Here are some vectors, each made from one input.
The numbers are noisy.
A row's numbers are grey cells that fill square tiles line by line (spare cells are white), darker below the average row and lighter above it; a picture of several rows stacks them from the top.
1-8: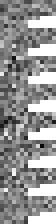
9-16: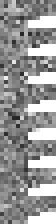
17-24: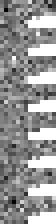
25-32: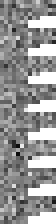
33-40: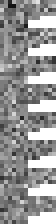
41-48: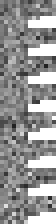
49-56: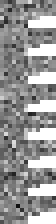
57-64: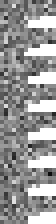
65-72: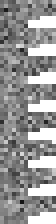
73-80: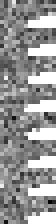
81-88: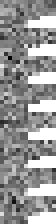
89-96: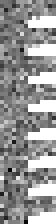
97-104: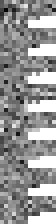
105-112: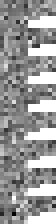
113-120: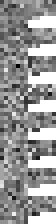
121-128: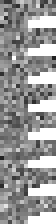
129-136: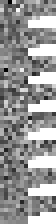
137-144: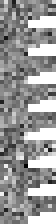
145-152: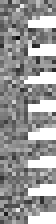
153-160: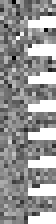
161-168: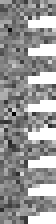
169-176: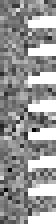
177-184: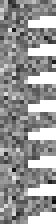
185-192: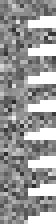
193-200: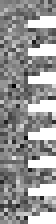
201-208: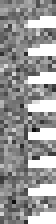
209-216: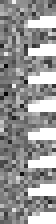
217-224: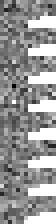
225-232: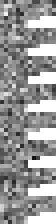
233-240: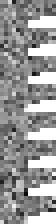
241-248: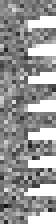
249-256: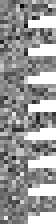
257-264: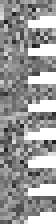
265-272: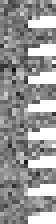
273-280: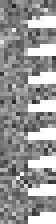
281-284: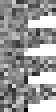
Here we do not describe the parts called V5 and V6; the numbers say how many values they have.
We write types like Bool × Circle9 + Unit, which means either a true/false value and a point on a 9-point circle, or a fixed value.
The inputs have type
Circle9 × (Circle9 + Line7) + List2(V6) × V5.
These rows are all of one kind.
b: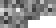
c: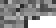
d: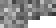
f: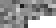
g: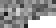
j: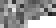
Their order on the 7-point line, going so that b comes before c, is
f, j, d, b, c, g.
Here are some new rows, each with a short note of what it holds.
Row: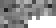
a value of V5, together with a list of two items
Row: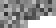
a point on each of two 9-point circles
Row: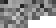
a point on a 9-point circle and a point on a 7-point line
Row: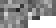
a point on a 9-point circle and a point on a 7-point line
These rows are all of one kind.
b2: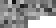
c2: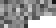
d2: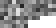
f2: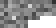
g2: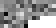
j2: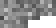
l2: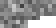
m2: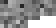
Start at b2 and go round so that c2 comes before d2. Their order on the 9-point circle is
b2, j2, c2, d2, g2, l2, m2, f2.
